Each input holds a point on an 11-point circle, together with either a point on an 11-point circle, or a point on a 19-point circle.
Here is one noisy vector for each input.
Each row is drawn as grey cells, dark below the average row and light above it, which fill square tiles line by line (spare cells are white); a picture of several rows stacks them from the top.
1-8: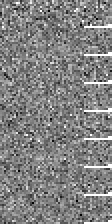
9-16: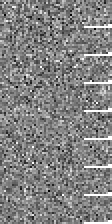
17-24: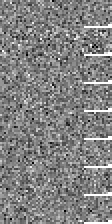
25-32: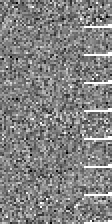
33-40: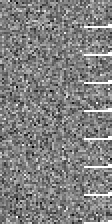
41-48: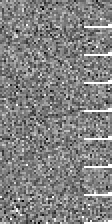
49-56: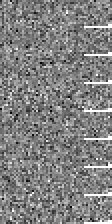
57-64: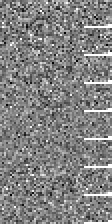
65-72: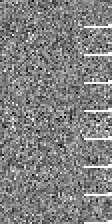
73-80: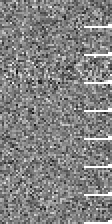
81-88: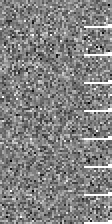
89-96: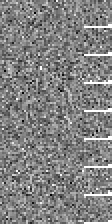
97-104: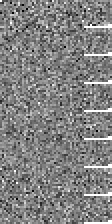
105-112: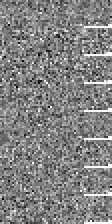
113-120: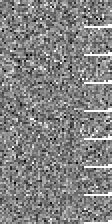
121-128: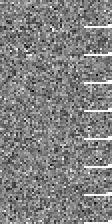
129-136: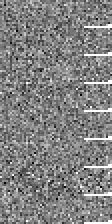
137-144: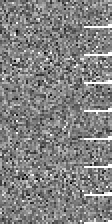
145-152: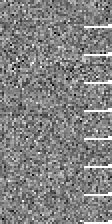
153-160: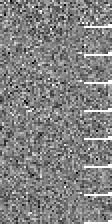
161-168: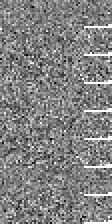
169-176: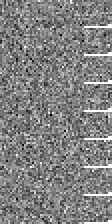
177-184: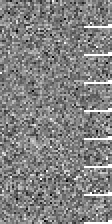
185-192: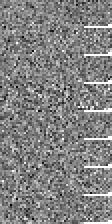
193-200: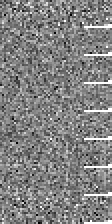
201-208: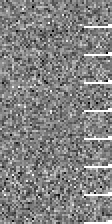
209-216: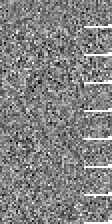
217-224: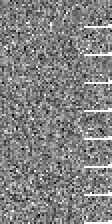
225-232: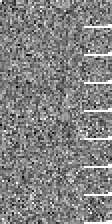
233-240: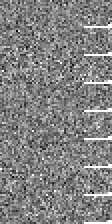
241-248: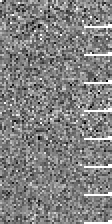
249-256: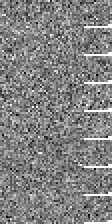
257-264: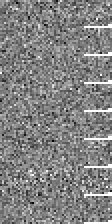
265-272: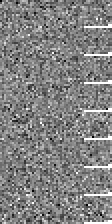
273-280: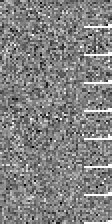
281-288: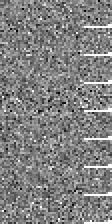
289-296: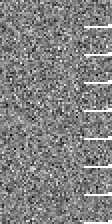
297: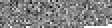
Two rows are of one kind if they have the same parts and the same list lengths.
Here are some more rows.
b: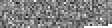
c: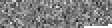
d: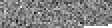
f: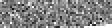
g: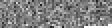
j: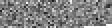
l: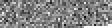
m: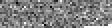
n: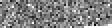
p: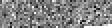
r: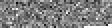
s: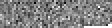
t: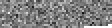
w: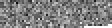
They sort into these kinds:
b, c, d, g, j, l, m, r, s, t, w
f, n, p

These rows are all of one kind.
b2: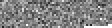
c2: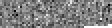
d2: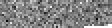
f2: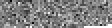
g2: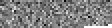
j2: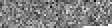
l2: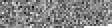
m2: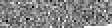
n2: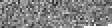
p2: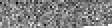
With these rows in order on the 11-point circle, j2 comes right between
f2 and p2.
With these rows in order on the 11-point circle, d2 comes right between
c2 and m2.
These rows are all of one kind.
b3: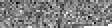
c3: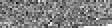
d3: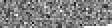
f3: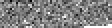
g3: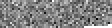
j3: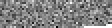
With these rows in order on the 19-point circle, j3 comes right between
d3 and f3.
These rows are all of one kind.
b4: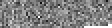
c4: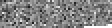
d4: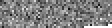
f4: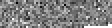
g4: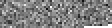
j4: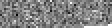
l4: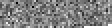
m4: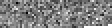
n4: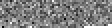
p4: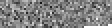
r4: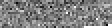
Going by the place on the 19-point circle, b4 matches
c4, d4, f4 and n4.
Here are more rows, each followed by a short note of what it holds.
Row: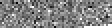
a point on each of two 11-point circles
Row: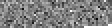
a point on an 11-point circle and a point on a 19-point circle
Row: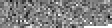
a point on an 11-point circle and a point on a 19-point circle
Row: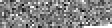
a point on each of two 11-point circles
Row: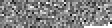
a point on each of two 11-point circles
